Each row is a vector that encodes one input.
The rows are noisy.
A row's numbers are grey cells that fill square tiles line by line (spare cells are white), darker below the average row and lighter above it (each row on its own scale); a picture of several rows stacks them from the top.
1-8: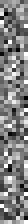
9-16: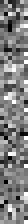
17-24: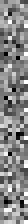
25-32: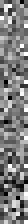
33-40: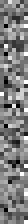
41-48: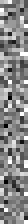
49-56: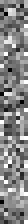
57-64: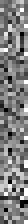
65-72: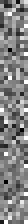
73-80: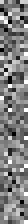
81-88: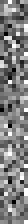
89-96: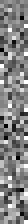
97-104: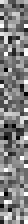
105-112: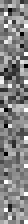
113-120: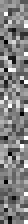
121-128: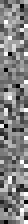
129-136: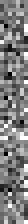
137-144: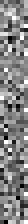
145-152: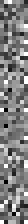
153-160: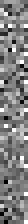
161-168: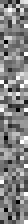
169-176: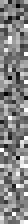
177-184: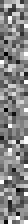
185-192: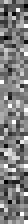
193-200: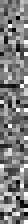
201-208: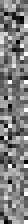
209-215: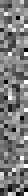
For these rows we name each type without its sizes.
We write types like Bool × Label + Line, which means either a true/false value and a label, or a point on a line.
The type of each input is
Bool × Label × Label + Unit.
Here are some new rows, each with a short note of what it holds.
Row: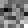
a fixed value
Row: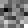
a fixed value
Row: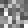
two labels and a true/false value
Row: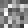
two labels and a true/false value
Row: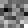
a fixed value
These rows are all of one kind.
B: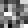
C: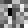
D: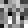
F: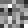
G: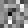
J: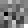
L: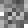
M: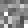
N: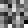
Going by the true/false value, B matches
J, L and N.
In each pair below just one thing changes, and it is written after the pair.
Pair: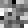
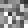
the true/false value
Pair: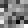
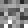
the true/false value
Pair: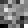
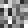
the true/false value
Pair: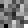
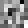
the true/false value
